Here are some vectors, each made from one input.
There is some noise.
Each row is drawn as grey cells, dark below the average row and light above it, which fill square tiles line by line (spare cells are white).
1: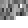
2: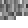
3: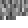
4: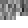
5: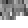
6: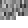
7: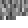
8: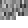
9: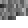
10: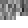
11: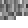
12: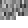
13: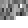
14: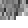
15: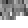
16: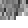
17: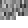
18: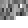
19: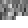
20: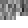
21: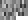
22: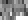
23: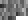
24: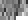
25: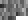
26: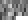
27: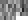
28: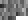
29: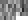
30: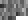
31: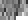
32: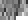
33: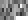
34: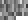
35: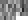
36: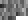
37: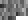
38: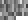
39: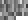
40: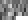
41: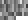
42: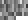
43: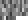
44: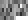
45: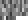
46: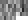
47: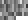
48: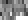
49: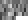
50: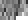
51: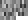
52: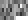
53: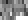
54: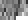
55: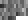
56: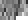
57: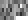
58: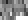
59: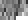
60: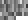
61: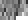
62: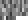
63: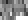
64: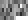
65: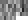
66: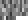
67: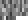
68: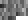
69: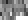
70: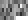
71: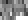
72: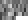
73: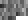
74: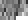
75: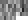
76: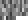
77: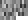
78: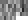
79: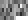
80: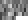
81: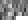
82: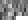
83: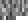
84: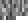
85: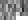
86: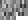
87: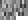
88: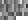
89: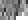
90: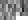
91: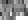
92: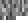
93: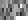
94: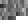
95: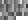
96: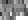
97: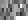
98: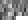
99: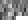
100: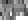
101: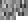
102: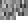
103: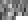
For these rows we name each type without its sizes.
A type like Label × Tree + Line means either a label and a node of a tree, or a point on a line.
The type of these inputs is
Label.
